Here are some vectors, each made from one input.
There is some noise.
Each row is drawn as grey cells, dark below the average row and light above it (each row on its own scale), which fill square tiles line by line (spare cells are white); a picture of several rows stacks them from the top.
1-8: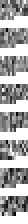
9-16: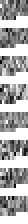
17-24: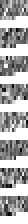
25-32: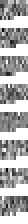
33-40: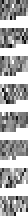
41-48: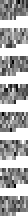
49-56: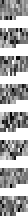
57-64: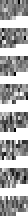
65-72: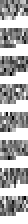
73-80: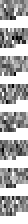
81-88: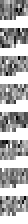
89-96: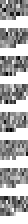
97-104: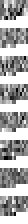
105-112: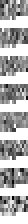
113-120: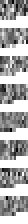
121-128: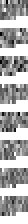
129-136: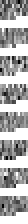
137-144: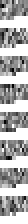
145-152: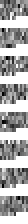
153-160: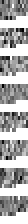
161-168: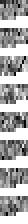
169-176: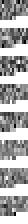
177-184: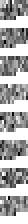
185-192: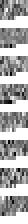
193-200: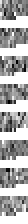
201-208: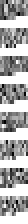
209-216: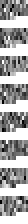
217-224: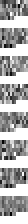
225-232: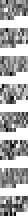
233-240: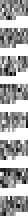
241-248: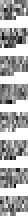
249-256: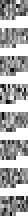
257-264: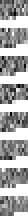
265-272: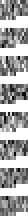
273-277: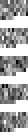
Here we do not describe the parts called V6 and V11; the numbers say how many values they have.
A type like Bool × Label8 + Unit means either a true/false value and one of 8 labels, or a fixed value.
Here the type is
(Bool × Circle8 + V6) × V11.
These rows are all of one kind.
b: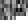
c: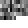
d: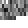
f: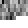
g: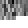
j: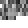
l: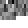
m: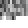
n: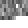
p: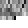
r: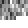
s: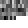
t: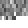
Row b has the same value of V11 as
c, j, s and t.
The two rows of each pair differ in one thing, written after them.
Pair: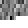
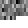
the place on the 8-point circle
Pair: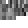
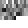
the true/false value
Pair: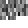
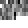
the true/false value
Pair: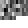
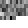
the value of V11
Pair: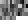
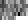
the value of V11
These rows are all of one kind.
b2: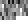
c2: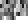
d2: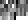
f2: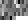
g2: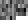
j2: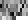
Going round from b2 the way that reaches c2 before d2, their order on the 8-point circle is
b2, c2, d2, g2, f2, j2.
